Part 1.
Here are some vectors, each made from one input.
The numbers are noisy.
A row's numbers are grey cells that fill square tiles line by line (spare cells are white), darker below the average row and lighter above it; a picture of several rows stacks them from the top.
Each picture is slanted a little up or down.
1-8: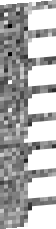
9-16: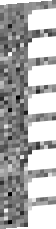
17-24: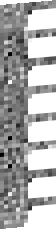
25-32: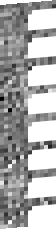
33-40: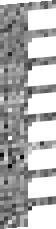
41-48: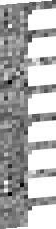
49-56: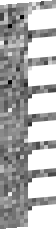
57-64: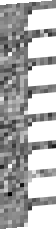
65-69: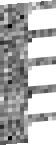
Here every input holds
a node of each of two 8-node trees.
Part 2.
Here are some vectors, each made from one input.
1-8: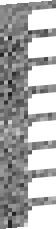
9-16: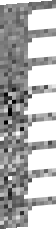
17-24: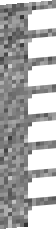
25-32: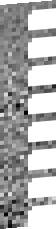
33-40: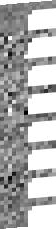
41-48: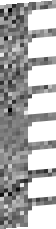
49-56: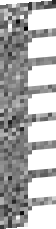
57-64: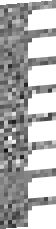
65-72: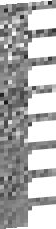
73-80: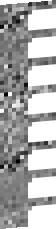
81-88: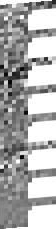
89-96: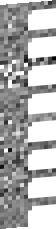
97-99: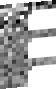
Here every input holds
either a fixed value, or a node of a 12-node tree and a true/false value.
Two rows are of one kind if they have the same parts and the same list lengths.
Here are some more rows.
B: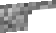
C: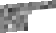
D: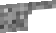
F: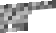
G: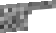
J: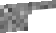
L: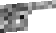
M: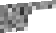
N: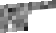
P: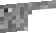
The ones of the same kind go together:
B, C, D, F, G, J, L, N, P
M

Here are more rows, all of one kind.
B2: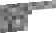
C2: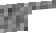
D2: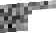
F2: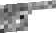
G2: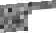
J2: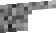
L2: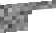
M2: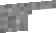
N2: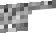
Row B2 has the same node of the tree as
G2 and N2.
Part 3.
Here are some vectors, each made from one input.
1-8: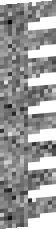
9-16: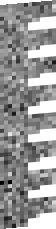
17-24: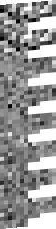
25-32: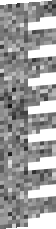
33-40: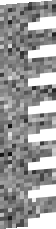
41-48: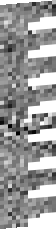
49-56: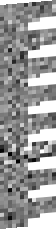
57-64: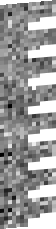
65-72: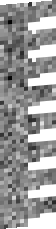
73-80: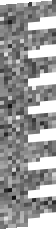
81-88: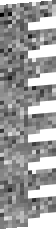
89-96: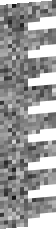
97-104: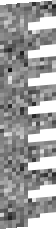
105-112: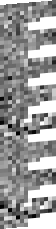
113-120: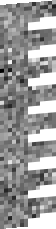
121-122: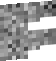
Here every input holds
a list of up to two points on a 10-point circle.
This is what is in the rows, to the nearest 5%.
All of them are lists of up to two points on a 10-point circle: about 5% are empty, 50% hold one and 45% two.
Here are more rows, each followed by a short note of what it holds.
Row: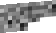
a list of two items
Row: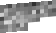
a list of one item
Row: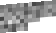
a list of one item
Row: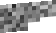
a list of two items
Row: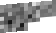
a list of two items
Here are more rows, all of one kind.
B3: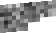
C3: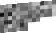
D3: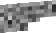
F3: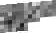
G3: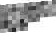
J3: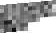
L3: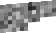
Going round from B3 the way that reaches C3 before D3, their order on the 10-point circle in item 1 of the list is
B3, C3, F3, D3, L3, G3, J3.
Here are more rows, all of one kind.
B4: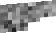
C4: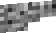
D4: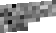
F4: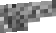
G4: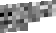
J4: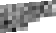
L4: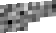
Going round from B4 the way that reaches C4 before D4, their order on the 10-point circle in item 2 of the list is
B4, L4, G4, C4, J4, D4, F4.
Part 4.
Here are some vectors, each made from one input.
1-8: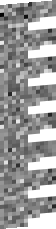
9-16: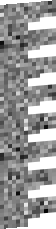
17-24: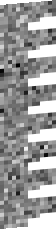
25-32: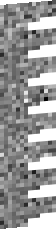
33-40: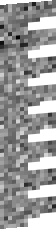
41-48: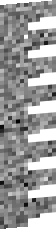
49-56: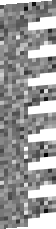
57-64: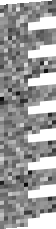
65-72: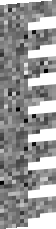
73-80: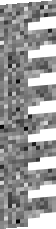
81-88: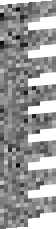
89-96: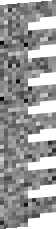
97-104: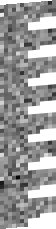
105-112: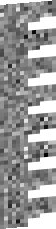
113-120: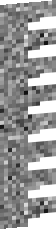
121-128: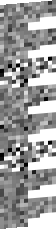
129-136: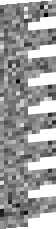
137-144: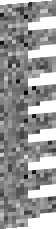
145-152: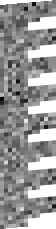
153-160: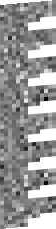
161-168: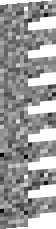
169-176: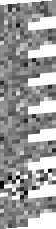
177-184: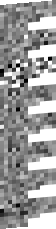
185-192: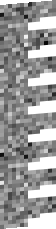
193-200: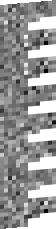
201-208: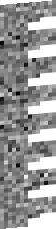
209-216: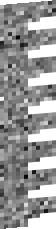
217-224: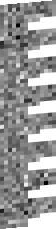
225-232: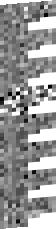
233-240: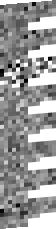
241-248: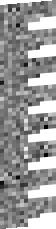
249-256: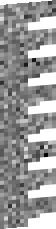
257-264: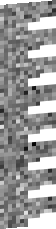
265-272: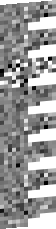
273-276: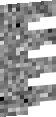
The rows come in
2 kinds.
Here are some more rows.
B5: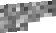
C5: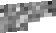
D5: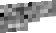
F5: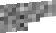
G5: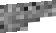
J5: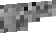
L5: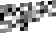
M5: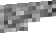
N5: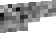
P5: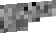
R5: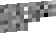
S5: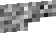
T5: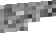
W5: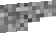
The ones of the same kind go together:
B5, C5, D5, F5, G5, J5, M5, N5, P5, R5, S5, T5, W5
L5

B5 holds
one of 7 labels and a true/false value.
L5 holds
a fixed value.
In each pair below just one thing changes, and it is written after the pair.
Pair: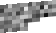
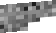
the label
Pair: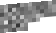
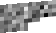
the label
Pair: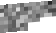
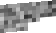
the label
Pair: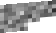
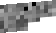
the label
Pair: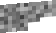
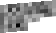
the label
